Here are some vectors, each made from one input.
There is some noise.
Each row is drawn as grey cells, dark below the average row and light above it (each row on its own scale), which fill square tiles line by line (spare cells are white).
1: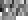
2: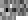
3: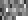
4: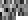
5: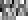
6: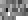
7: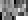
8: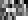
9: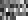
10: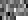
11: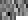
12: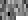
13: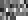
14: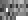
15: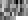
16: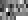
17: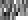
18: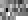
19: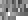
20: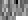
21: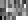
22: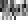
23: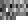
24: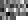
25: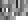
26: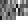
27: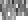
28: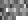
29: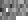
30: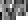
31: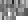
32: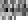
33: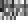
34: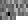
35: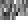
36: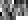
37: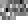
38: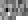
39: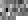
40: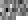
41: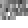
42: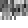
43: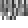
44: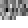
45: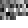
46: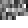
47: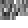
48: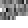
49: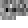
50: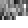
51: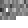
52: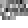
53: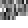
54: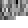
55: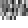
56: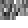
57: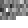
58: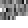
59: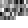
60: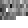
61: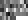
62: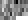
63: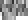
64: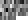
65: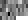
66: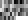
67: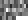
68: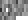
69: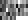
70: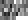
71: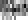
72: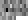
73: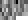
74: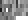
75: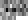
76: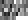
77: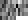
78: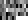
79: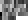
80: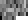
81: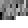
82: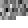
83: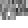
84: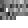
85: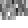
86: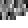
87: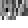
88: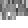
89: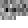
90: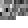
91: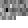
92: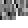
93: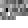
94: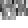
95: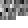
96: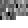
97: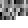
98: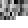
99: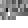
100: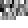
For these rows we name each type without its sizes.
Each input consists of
a list of points on a line.
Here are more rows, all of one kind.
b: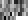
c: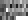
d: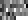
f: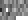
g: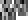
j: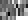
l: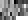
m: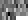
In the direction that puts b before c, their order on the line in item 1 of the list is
f, b, l, c, d, m, g, j.
